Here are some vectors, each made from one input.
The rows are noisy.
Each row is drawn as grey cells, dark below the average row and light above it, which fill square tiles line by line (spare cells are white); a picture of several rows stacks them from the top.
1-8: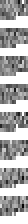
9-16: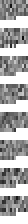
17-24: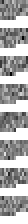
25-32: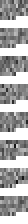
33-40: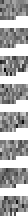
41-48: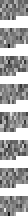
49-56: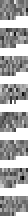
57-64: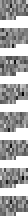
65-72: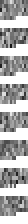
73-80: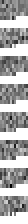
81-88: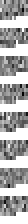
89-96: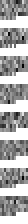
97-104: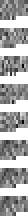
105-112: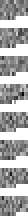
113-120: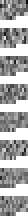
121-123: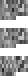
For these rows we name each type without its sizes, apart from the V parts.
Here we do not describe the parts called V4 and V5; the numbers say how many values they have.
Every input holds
a label, together with either a true/false value and a value of V4, or a value of V5.
